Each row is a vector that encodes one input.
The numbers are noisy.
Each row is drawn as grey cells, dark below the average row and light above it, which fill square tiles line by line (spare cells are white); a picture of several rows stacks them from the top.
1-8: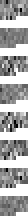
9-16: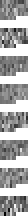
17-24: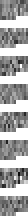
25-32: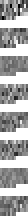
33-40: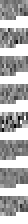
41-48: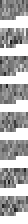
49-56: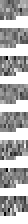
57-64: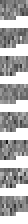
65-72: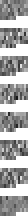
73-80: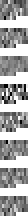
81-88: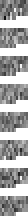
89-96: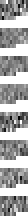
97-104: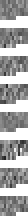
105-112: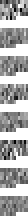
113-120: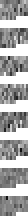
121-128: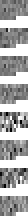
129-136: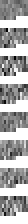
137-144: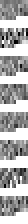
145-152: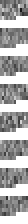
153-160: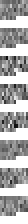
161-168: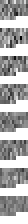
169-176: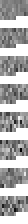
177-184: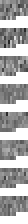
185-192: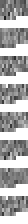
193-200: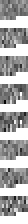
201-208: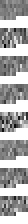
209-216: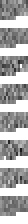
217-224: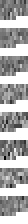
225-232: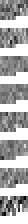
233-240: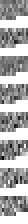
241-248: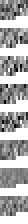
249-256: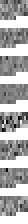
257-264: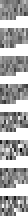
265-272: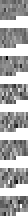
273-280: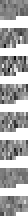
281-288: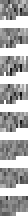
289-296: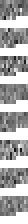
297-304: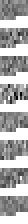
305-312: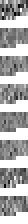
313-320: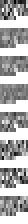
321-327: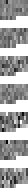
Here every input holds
either a fixed value, or a node of a 16-node tree, or four true/false values.
